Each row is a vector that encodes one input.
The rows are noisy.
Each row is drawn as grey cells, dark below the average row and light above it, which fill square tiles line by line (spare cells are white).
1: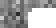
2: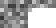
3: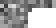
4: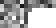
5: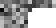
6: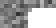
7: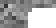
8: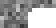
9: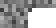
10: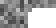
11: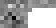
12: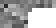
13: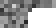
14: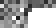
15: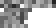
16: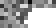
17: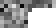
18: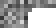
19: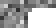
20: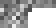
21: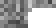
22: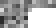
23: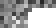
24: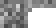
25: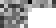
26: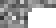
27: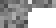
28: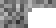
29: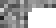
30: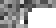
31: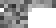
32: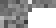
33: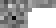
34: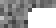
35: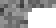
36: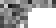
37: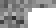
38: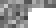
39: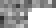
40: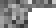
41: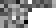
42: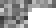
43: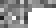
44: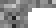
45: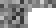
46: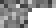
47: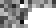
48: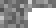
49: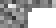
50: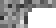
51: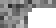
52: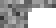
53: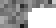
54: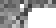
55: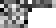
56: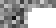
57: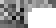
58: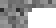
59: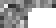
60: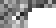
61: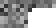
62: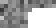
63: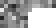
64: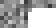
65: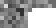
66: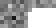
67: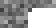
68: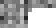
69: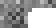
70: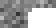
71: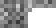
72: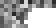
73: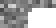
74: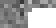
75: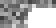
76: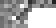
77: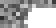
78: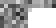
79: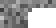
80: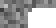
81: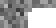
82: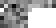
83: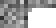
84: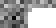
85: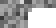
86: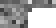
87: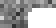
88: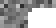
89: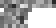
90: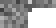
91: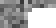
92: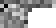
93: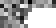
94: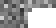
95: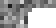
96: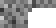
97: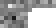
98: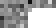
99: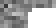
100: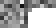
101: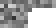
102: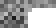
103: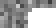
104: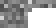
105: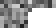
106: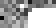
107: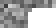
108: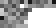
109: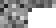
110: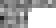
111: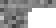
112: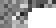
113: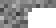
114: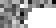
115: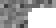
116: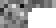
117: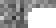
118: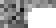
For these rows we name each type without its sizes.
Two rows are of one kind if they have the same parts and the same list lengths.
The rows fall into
3 kinds.
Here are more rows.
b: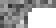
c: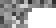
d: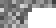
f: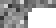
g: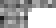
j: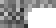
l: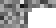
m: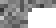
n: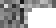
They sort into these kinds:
b, f, g, l
c, d
j, m, n

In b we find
a point on a circle.
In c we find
a label.
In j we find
a point on a circle and three true/false values.
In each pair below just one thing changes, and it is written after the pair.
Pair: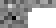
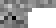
one of the three true/false values
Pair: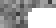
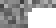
the place on the circle
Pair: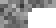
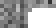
the place on the circle
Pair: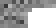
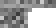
the place on the circle
